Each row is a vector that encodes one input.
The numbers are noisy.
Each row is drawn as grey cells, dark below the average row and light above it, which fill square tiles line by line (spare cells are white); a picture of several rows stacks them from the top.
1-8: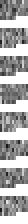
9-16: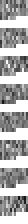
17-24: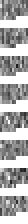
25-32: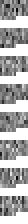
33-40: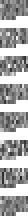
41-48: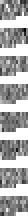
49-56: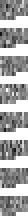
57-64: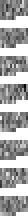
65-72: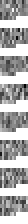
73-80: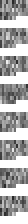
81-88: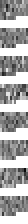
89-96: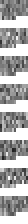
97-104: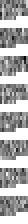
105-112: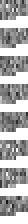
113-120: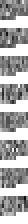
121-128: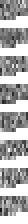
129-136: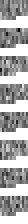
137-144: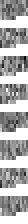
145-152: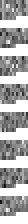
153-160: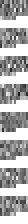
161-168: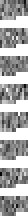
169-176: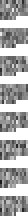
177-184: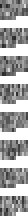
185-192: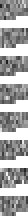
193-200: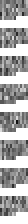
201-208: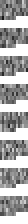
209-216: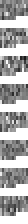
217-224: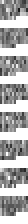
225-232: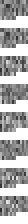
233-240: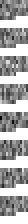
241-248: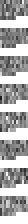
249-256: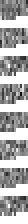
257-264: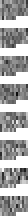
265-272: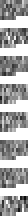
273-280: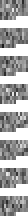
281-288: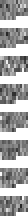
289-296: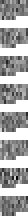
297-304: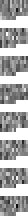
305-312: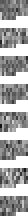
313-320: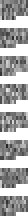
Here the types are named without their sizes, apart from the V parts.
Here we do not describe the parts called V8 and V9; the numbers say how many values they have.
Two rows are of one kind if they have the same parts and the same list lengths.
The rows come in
4 kinds.
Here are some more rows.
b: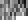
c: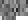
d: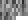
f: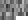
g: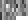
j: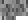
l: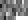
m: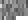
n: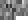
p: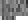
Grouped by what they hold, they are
b
c, j, m, p
d, g
f, l, n

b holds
a label.
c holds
a point on a line and a node of a tree.
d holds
a true/false value and a value of V8.
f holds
a node of a tree and a value of V9.
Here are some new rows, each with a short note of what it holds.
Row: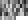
a label
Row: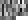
a node of a tree and a value of V9
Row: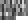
a node of a tree and a value of V9
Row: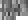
a point on a line and a node of a tree
